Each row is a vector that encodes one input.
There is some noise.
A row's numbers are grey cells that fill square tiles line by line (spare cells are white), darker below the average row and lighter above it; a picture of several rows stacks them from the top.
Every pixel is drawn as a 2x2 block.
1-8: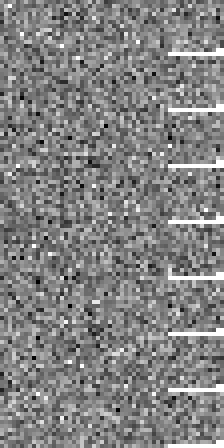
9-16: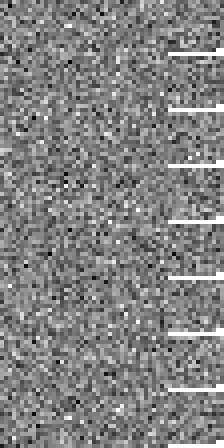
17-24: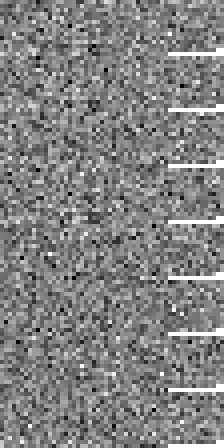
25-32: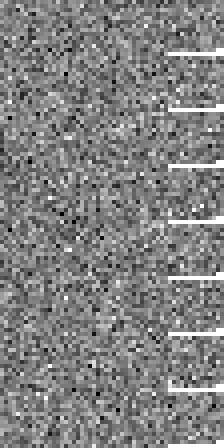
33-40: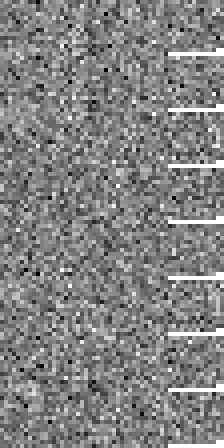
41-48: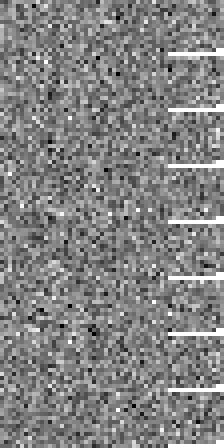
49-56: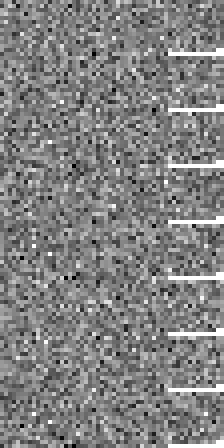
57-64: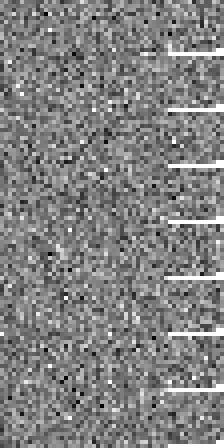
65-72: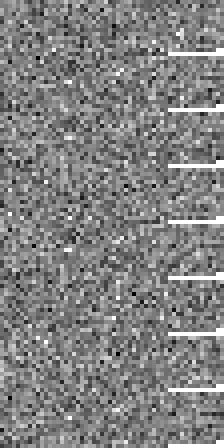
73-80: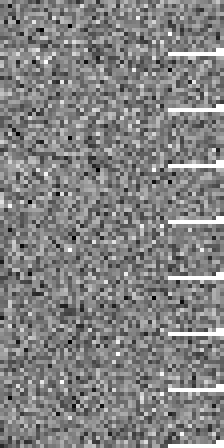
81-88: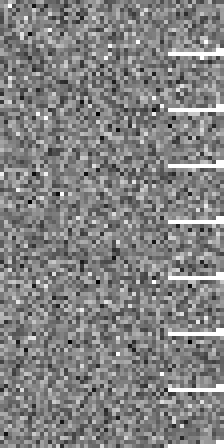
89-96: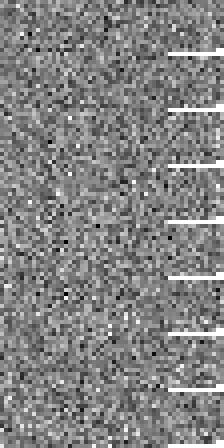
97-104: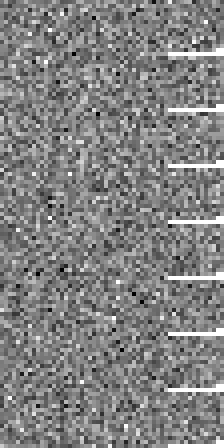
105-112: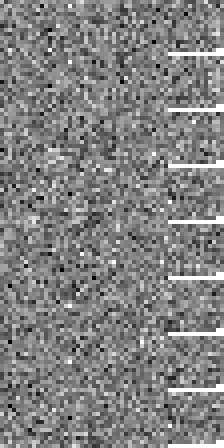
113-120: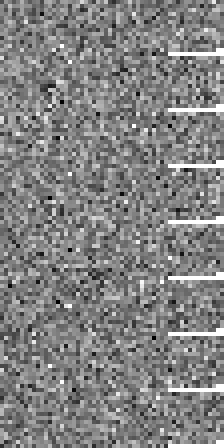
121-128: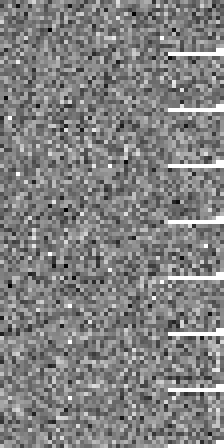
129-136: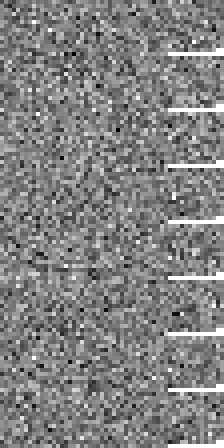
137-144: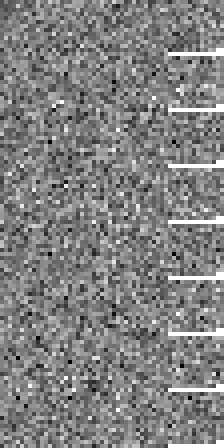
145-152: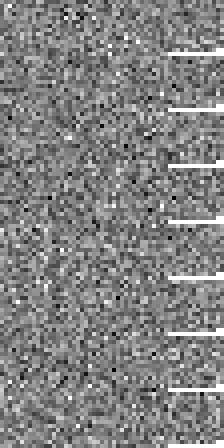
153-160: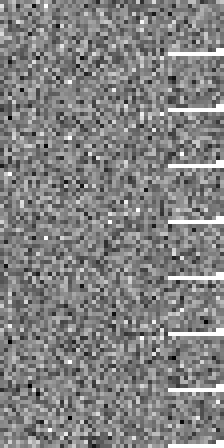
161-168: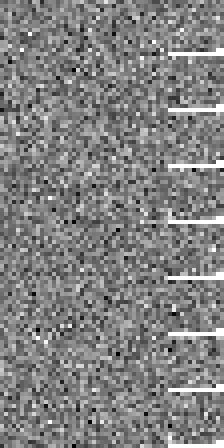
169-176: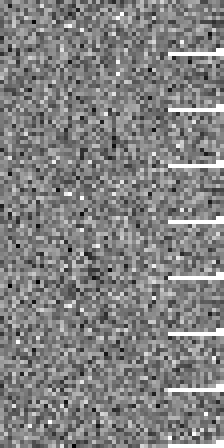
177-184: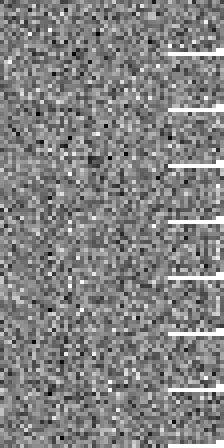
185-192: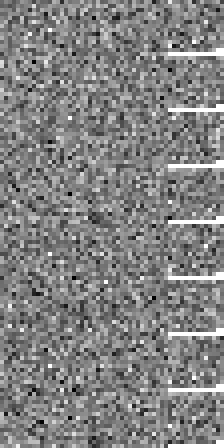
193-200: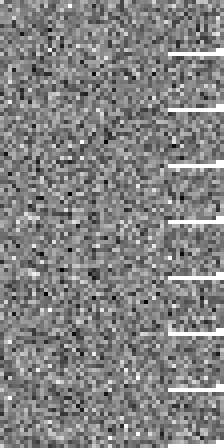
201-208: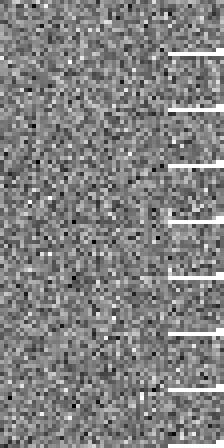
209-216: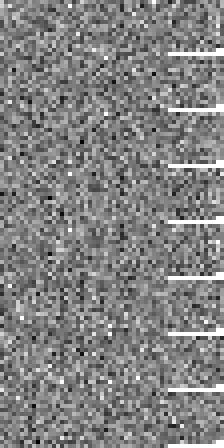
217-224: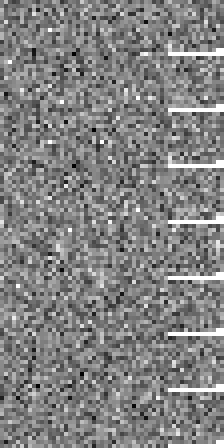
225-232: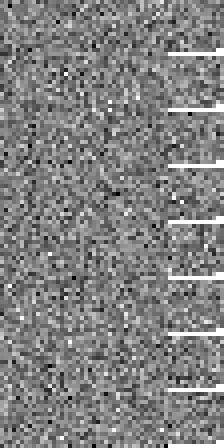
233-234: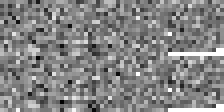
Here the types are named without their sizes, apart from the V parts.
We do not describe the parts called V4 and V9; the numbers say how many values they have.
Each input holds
a label, three true/false values and a value of V9, together with either a point on a line, or a value of V4.
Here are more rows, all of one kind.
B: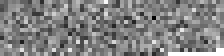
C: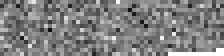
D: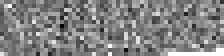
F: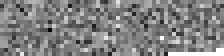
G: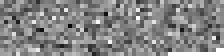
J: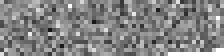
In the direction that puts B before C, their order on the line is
D, B, F, C, J, G.
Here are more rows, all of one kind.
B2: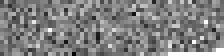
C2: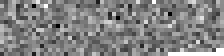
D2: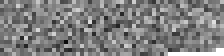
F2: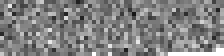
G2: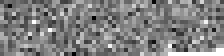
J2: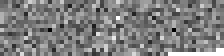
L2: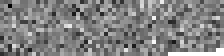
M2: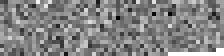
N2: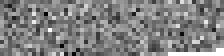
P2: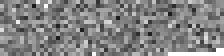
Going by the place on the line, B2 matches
C2, D2, F2 and N2.
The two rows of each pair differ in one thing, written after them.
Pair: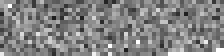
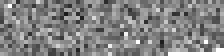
one of the three true/false values
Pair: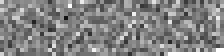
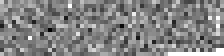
the label
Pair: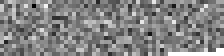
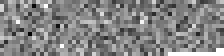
the value of V4
